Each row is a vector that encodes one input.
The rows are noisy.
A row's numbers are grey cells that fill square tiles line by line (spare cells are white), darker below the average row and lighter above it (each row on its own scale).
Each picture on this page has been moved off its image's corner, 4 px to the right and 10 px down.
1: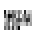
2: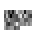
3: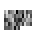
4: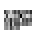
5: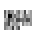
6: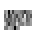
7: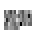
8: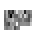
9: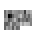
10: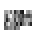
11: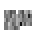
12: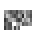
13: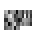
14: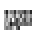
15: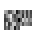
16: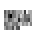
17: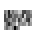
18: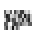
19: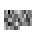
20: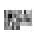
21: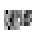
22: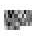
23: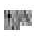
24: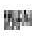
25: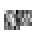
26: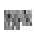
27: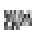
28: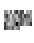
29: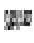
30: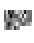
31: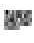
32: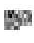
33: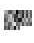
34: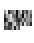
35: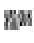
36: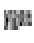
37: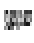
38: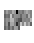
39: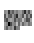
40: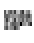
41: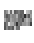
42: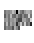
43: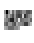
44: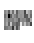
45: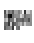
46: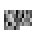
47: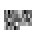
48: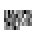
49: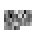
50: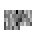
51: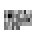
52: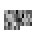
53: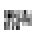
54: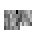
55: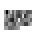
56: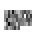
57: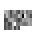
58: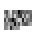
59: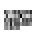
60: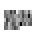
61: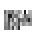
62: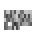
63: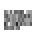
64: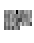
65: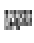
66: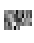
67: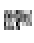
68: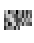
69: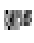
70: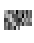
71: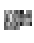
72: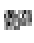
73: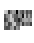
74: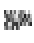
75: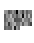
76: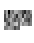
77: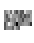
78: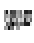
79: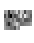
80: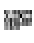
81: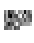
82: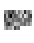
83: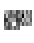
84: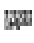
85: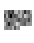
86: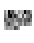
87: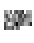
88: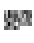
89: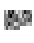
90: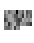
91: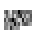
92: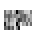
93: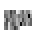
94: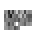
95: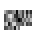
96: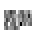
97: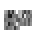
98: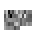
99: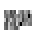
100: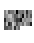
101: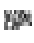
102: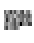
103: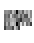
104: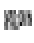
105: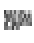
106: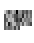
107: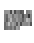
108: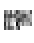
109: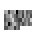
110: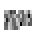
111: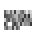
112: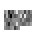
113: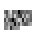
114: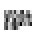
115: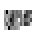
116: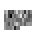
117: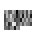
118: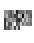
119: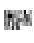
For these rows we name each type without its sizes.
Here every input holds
either a point on a circle, or four true/false values.
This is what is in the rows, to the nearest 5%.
About 15% of them hold a point on a circle. The rest hold four true/false values.
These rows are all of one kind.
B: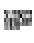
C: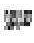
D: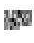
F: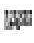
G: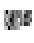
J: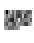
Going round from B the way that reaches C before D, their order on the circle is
B, F, C, G, J, D.
